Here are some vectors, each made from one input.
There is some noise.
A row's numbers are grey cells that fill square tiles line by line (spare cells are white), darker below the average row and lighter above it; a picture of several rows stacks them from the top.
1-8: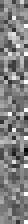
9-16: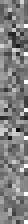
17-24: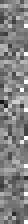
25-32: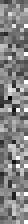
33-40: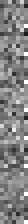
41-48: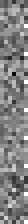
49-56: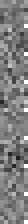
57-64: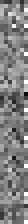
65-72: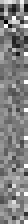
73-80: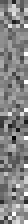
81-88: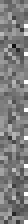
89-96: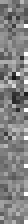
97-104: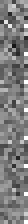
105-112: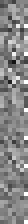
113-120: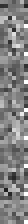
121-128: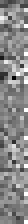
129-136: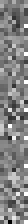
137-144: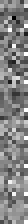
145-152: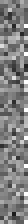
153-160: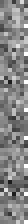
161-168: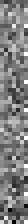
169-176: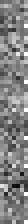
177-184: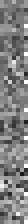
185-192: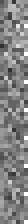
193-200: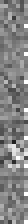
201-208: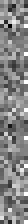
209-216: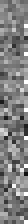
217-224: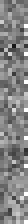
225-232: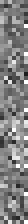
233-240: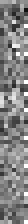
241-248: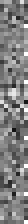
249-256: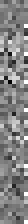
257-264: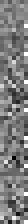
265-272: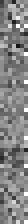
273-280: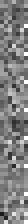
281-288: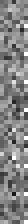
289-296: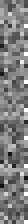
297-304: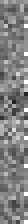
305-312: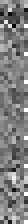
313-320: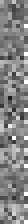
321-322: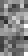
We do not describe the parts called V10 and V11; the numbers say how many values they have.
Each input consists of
either a point on a 9-point line, a true/false value and a value of V11, or a value of V10.
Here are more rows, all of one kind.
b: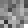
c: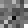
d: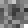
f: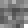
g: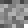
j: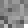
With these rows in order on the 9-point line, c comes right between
f and g.
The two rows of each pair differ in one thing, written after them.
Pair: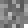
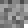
the true/false value
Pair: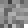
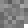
the place on the 9-point line
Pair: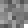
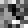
the true/false value
